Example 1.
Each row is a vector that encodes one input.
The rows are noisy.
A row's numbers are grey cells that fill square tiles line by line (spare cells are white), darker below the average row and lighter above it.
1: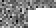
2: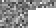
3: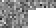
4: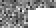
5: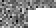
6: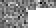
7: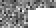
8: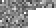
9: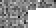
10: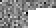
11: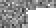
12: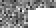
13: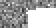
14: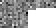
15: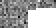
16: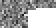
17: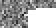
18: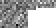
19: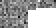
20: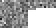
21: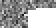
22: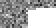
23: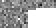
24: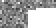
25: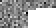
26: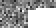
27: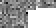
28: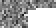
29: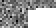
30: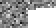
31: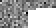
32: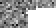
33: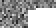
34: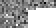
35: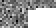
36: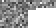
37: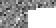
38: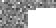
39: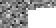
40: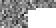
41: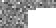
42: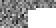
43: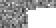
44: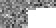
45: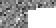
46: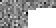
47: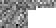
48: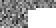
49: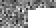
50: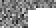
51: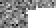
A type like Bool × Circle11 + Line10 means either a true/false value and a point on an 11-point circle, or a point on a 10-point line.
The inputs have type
Line3 × Line6 + Line4.
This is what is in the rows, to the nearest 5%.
About 65% of them hold a point on a 3-point line and a point on a 6-point line. The rest hold a point on a 4-point line.
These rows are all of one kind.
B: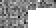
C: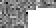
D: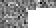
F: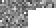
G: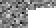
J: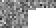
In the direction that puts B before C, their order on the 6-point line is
G, D, B, C, J, F.
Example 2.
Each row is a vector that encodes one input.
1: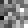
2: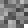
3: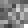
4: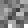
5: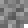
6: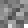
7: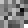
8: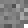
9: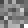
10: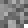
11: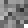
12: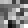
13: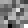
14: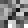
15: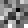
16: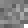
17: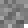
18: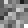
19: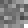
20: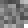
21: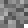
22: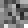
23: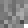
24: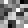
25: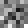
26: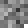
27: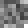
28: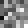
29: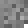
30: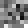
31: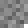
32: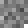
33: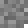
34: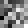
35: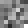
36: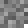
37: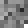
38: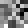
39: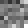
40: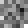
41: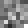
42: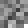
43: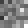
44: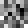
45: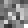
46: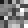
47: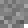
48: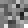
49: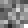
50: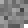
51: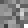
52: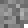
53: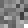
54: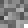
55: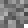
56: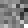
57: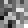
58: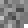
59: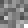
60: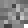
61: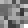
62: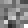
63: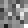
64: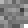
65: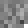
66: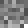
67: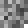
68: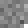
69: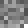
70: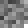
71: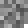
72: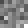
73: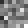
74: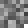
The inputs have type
Line4 + Line7.
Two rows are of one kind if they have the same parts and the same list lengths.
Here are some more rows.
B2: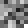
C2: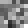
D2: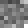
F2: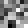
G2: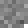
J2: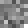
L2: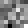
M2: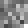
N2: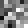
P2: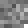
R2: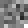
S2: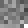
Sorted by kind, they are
B2, C2, G2, J2, L2, M2, P2
D2, F2, N2, R2, S2

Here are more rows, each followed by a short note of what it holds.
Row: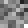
a point on a 4-point line
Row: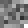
a point on a 4-point line
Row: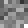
a point on a 4-point line
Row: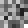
a point on a 7-point line
